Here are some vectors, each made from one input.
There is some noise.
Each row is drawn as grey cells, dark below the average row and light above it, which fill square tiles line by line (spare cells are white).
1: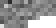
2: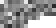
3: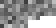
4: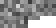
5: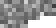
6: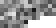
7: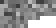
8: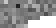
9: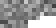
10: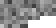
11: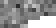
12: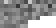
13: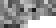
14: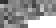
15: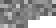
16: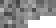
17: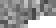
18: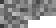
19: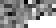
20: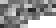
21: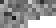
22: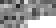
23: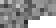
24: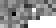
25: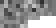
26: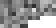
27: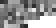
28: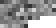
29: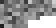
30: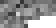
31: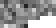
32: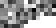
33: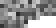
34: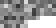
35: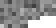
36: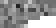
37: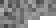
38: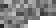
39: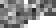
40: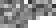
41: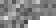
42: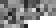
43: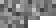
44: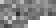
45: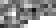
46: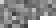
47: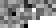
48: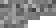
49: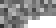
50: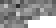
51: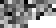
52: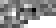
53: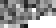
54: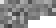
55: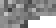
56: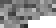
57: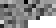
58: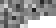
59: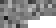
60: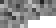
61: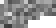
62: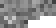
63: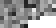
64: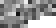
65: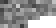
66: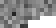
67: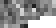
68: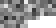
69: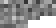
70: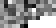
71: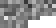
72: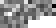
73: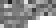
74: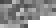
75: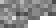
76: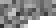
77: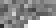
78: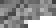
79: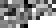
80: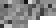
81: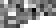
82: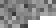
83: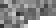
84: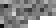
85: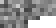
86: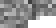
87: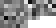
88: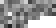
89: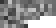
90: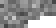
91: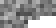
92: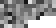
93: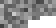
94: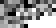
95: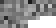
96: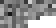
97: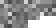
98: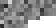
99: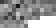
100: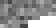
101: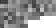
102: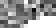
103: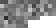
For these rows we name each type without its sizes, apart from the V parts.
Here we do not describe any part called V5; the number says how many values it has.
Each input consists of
a point on a circle, together with either a point on a line, or a value of V5.
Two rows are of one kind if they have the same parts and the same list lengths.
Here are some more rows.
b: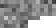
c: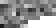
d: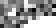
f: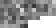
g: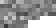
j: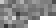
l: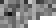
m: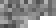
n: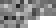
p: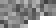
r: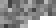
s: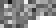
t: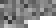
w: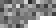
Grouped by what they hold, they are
b, g, j, l, m, n, p, r, s
c, d, f, t, w

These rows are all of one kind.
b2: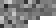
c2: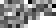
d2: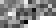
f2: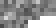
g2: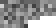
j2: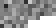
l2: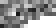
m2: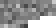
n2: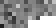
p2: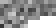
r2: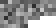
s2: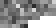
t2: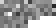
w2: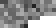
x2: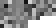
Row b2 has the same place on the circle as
j2, l2, p2 and x2.
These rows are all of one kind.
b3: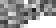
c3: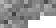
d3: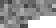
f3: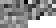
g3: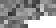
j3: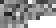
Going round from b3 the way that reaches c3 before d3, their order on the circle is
b3, c3, d3, g3, j3, f3.
